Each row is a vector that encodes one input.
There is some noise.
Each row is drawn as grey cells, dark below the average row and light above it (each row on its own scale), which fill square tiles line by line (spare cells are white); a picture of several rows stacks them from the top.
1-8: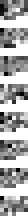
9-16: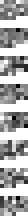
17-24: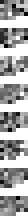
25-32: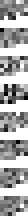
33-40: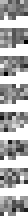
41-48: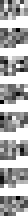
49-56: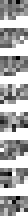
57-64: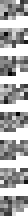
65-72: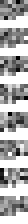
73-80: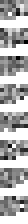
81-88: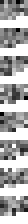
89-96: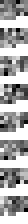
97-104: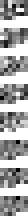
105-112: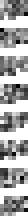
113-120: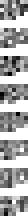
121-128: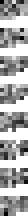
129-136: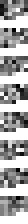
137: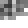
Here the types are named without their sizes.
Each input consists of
a label and four true/false values.
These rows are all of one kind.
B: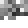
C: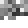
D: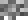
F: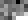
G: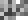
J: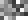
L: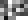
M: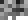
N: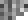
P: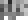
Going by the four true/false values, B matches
C, D and J.
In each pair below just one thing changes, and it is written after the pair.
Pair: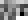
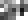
one of the four true/false values
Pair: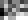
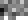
one of the four true/false values
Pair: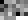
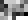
one of the four true/false values
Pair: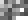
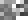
one of the four true/false values
